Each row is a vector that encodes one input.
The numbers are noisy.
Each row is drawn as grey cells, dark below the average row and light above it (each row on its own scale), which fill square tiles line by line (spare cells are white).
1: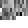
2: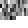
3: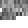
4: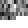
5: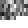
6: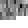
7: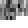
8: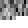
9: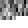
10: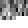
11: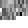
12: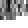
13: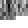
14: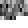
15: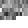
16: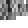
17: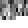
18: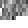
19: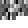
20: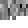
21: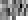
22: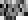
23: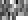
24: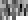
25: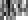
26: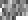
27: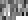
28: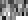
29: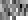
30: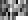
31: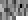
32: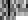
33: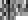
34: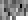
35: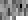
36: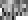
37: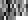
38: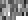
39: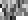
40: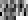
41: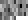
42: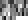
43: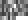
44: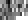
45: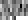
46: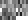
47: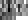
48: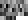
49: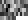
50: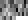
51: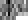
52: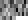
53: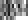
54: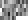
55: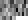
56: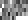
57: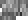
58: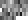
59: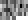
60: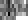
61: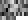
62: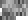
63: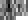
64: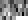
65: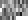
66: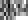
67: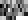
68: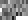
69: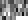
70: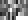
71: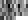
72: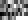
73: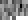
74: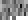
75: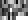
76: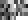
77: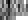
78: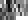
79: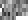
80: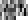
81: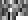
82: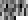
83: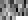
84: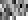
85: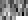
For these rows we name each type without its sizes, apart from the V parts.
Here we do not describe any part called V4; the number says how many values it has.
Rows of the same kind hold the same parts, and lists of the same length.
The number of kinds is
3.
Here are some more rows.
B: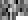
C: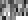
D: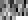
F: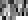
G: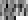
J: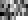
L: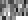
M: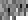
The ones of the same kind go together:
B, J, M
C, D, F, L
G

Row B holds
three true/false values and a value of V4.
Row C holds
a point on a line.
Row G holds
a value of V4.
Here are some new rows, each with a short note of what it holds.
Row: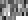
a point on a line
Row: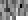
three true/false values and a value of V4
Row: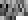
a value of V4
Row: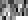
a point on a line
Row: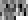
a value of V4
